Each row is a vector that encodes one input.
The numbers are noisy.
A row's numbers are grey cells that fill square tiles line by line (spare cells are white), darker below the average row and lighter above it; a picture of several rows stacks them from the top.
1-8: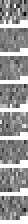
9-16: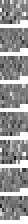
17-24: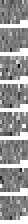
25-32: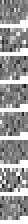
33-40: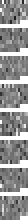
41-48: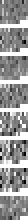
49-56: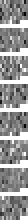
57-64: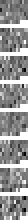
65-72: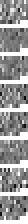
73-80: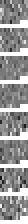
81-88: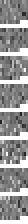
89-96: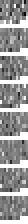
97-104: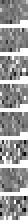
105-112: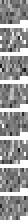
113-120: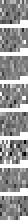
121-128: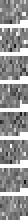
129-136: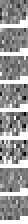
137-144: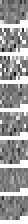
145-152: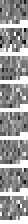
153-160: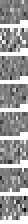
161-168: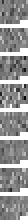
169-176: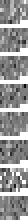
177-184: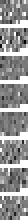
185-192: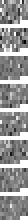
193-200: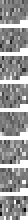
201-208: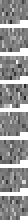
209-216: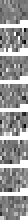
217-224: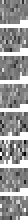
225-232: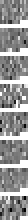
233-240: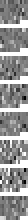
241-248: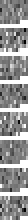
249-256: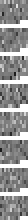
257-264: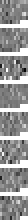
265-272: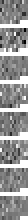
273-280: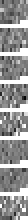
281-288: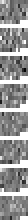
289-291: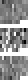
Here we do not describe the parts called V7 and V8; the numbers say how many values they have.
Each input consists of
a value of V7, together with either a point on a 4-point line and a true/false value, or a value of V8.
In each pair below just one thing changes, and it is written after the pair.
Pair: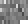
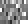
the place on the 4-point line
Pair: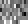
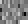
the place on the 4-point line
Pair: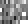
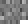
the value of V7
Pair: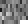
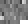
the place on the 4-point line
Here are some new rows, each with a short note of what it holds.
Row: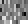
a point on a 4-point line, a true/false value and a value of V7
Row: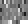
a point on a 4-point line, a true/false value and a value of V7
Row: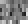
a value of V7 and a value of V8
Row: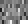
a point on a 4-point line, a true/false value and a value of V7
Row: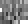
a value of V7 and a value of V8
